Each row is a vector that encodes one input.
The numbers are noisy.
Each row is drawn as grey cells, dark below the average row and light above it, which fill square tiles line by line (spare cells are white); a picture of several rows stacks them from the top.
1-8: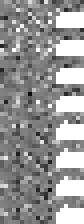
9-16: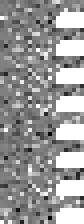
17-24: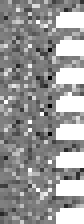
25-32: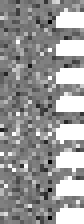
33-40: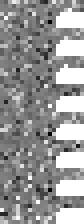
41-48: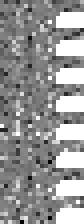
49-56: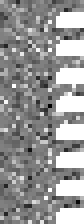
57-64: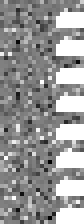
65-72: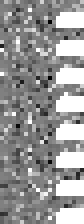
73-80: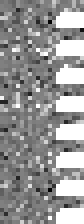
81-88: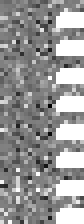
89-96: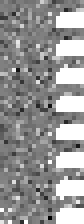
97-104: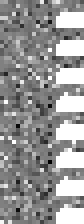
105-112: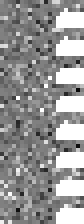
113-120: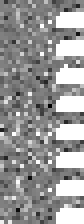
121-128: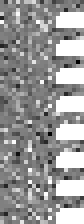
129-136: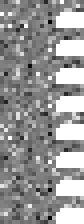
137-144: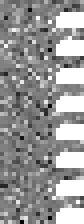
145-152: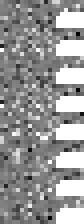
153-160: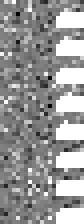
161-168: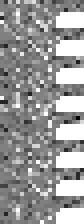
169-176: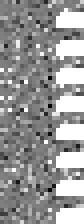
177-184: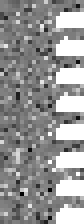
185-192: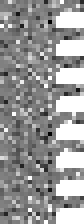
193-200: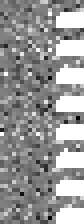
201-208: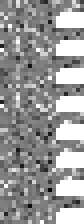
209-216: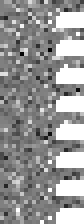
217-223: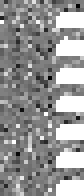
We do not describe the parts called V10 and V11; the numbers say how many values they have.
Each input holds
a true/false value, together with either a point on a 9-point circle, or a value of V10 and a value of V11.
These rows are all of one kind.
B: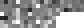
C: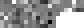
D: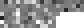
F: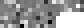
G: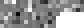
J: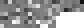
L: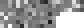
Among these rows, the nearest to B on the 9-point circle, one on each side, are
J and L.
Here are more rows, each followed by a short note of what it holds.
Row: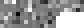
a point on a 9-point circle and a true/false value
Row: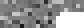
a true/false value, a value of V10 and a value of V11
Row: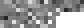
a point on a 9-point circle and a true/false value
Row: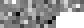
a point on a 9-point circle and a true/false value
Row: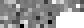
a point on a 9-point circle and a true/false value
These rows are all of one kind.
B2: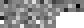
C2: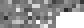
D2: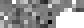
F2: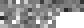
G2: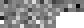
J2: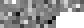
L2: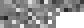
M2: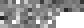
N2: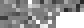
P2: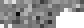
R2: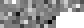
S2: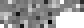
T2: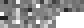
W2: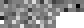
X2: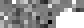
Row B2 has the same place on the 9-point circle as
D2, G2, W2 and X2.
